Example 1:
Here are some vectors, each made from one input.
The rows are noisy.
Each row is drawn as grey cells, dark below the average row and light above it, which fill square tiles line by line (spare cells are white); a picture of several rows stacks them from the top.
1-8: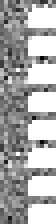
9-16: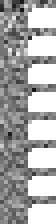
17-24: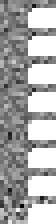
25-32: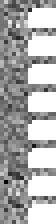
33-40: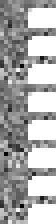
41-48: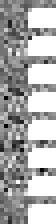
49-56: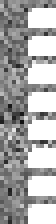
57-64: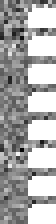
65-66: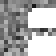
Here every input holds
either a point on a 7-point line, or a point on a 9-point line.
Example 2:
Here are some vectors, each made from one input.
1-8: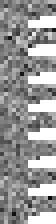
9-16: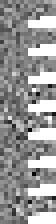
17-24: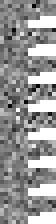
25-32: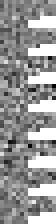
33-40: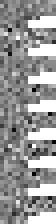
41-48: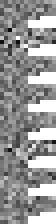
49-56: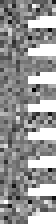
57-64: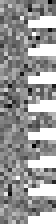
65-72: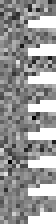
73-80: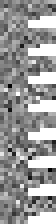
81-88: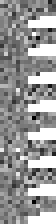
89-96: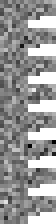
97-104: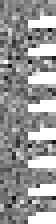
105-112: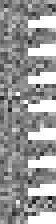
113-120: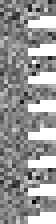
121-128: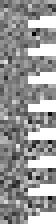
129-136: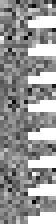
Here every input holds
one of 11 labels, together with either a point on a 6-point circle, or a fixed value.
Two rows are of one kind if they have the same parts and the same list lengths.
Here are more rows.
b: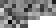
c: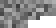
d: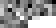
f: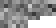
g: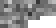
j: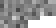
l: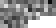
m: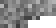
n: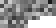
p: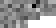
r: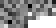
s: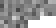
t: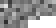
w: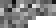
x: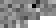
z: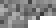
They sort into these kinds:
b, d, l, n, r, w
c, f, g, j, m, p, s, t, x, z

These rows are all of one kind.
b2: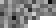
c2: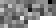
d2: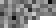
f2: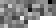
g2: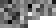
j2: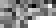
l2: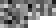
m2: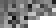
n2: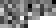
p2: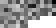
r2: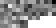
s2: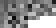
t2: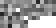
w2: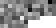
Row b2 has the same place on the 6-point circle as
c2, d2, f2 and w2.
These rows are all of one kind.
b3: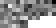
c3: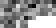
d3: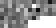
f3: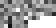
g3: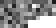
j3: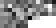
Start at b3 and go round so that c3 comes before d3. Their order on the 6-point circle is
b3, j3, c3, g3, d3, f3.
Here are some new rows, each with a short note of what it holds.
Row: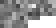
one of 11 labels
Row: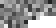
a point on a 6-point circle and one of 11 labels
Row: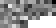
a point on a 6-point circle and one of 11 labels
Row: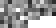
a point on a 6-point circle and one of 11 labels
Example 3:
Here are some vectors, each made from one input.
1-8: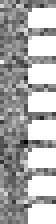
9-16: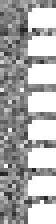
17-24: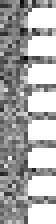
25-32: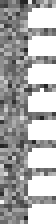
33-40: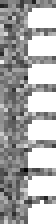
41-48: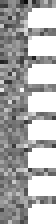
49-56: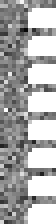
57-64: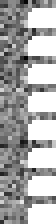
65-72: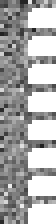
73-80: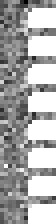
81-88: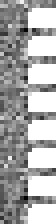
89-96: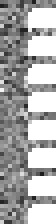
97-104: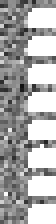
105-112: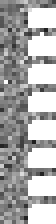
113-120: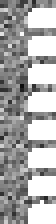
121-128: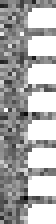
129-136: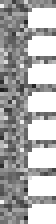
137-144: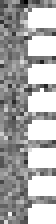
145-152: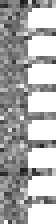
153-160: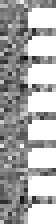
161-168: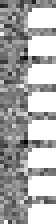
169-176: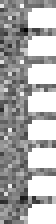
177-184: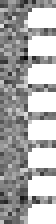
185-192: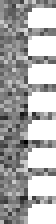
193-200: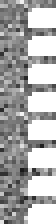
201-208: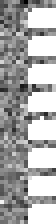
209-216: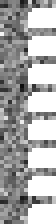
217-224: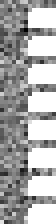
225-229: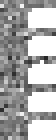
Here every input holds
either a node of an 11-node tree, or a node of an 18-node tree.
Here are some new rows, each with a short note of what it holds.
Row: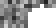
a node of an 18-node tree
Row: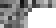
a node of an 11-node tree
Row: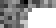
a node of an 11-node tree
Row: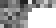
a node of an 11-node tree
